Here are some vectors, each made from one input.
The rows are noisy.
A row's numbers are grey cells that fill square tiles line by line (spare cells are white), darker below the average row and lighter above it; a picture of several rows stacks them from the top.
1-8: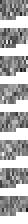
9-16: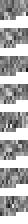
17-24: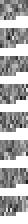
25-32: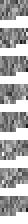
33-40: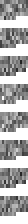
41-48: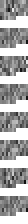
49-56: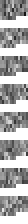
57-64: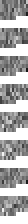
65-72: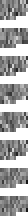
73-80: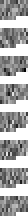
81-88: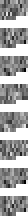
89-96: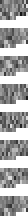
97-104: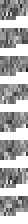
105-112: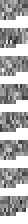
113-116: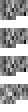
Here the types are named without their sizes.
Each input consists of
either a point on a line, or four true/false values.
